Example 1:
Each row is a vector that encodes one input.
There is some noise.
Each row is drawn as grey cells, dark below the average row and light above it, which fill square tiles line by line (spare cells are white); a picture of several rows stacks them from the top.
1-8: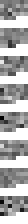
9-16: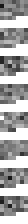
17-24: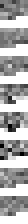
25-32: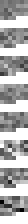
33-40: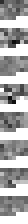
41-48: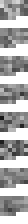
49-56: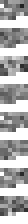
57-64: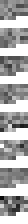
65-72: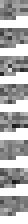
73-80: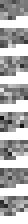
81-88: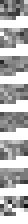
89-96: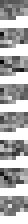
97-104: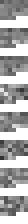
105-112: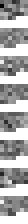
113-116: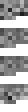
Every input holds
one of 6 labels and a true/false value.
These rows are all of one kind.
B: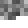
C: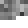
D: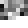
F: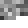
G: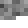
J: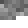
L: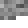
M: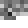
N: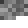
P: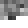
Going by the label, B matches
D and G.
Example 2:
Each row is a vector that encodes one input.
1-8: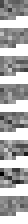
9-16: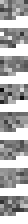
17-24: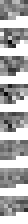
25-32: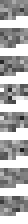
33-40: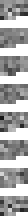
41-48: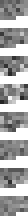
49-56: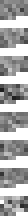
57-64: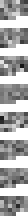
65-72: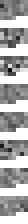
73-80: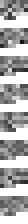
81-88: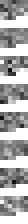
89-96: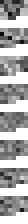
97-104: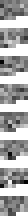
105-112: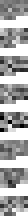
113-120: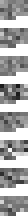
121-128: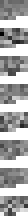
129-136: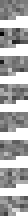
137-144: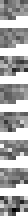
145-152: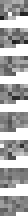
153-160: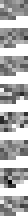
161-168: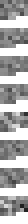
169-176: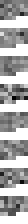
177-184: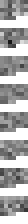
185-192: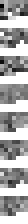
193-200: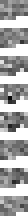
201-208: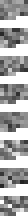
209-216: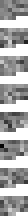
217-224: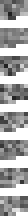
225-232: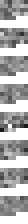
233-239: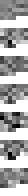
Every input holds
one of 6 labels and a true/false value.
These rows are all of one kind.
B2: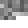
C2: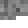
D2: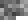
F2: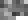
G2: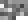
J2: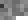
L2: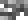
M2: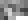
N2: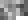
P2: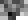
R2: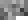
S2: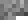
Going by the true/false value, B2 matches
F2, N2 and P2.
